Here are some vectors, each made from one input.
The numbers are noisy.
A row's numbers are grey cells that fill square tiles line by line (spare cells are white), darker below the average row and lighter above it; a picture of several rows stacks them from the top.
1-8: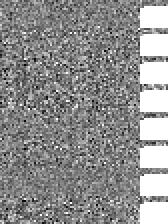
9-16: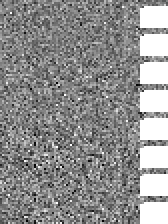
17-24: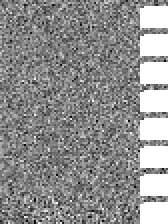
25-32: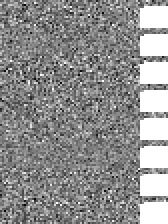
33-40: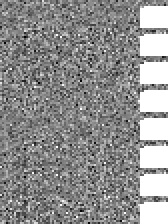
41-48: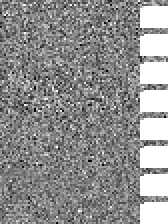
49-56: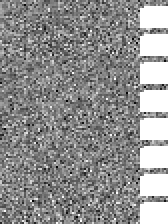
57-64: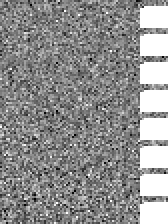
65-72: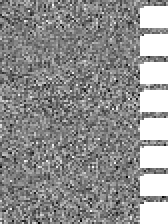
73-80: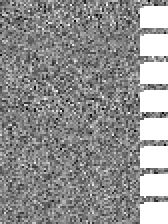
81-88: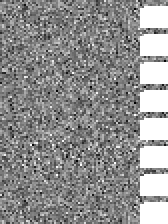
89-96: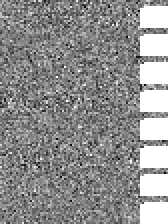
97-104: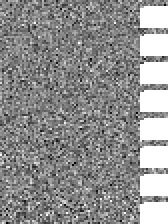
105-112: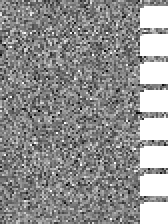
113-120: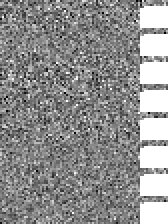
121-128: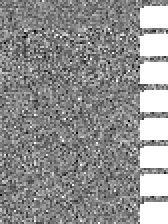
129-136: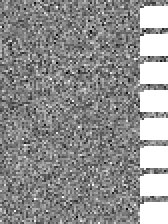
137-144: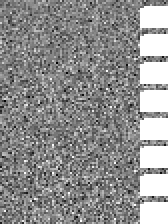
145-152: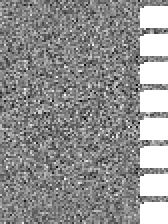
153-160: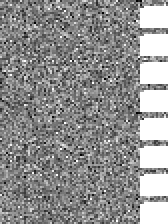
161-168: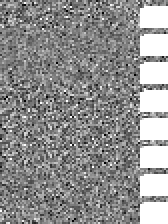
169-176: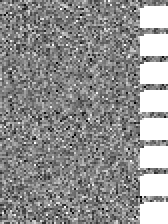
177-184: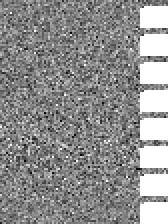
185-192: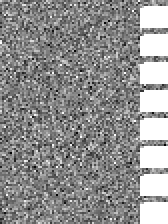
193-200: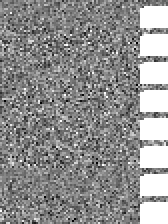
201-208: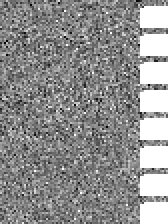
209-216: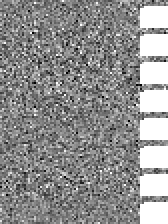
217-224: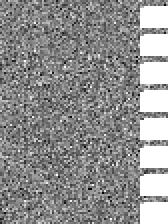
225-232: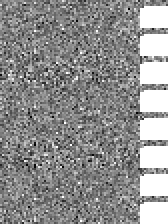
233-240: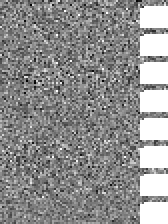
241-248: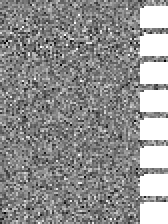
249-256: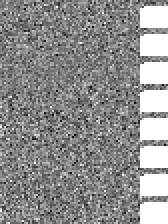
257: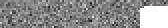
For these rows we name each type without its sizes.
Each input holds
a point on a line and a node of a tree.
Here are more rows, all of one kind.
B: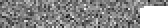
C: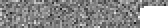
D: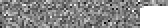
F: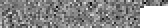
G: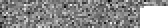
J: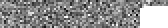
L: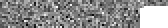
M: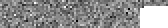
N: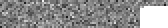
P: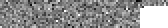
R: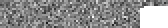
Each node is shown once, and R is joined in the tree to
B.
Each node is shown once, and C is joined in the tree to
J, M and N.
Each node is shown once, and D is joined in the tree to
G.
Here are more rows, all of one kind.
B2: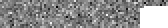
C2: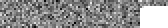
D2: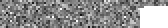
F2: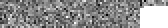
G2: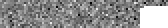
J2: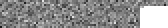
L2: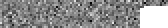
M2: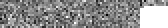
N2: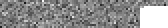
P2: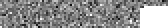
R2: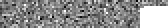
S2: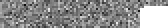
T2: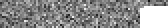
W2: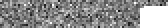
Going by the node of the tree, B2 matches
G2, L2, P2 and W2.
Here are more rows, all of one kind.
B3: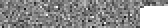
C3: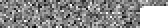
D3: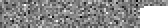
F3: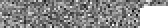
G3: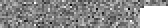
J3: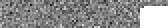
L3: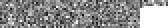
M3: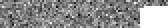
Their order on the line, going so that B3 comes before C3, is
L3, F3, G3, J3, B3, D3, M3, C3.
